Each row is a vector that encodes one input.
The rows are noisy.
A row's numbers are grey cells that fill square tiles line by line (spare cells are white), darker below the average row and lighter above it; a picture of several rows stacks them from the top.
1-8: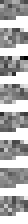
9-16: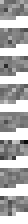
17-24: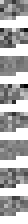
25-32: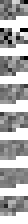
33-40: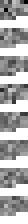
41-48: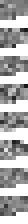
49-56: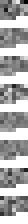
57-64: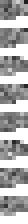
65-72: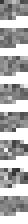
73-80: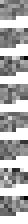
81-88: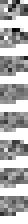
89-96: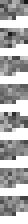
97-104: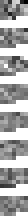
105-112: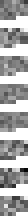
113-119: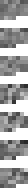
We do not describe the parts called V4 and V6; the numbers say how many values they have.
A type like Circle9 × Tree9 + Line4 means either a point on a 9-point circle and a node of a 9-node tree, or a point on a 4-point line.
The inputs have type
(Bool × Bool × Bool × Bool + V4) × V6 + Line5.
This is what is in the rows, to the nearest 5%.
About 10% of them hold a point on a 5-point line. The rest hold a value of V6, together with either four true/false values, or a value of V4.
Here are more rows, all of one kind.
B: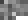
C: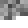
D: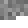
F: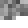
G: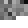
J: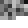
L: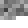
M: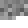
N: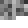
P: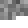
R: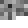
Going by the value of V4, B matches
J and P.
